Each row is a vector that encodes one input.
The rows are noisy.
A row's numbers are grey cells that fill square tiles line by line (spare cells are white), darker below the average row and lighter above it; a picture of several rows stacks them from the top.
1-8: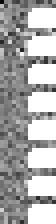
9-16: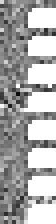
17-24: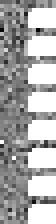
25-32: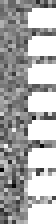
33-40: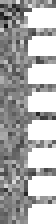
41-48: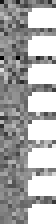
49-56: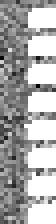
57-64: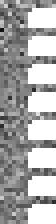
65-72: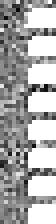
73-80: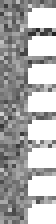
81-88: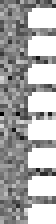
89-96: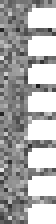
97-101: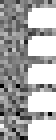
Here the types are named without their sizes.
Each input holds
a point on a line, together with either a fixed value, or three true/false values.
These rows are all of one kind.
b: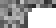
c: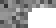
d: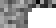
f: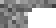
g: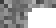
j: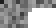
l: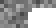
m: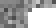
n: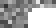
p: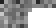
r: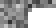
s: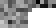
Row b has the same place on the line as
d, g, p and s.
